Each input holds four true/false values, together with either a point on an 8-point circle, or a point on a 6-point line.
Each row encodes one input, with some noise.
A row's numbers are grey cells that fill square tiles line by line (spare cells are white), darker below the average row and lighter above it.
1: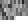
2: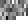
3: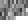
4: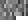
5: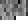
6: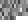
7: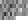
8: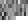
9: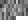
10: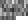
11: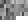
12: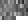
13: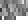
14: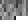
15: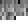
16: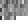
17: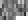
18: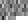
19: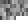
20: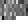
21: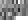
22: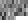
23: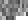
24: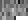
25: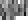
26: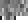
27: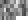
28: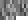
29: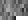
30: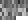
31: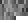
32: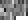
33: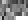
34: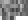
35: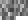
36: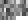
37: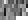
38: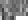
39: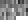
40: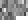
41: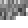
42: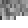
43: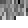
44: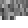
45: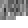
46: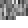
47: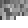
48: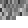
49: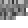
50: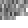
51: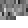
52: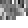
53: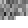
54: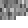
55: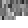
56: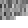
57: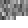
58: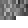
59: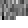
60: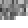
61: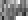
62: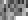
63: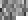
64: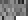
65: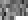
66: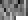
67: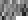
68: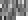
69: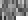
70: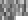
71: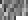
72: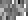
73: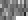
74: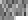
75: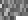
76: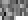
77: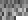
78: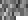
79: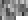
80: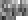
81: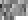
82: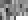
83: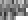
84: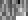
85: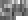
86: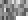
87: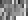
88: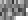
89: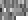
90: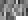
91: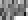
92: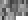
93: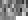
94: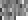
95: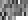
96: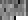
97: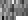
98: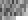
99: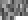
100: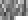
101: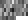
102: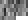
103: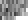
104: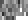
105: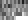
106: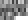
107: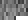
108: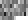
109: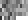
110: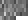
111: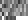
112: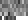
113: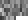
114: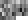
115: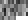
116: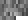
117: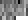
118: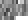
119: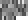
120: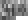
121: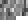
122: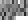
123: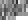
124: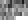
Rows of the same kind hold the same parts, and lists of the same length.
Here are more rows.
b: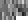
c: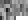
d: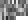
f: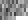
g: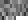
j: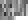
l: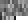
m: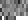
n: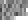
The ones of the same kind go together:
b, c, d, g, l, m
f, j, n

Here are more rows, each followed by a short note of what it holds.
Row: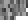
a point on an 8-point circle and four true/false values
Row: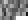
a point on an 8-point circle and four true/false values
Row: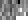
a point on an 8-point circle and four true/false values
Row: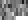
a point on an 8-point circle and four true/false values
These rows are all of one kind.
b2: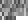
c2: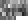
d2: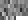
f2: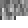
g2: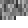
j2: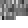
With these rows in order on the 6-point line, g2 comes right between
b2 and f2.
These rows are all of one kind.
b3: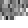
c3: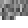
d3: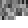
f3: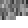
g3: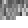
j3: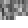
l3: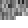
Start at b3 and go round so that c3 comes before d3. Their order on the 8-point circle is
b3, f3, c3, j3, g3, d3, l3.
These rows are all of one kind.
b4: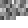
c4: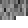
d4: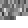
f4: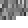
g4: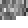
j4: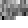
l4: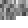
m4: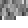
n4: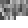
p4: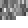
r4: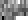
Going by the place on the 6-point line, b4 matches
j4 and r4.
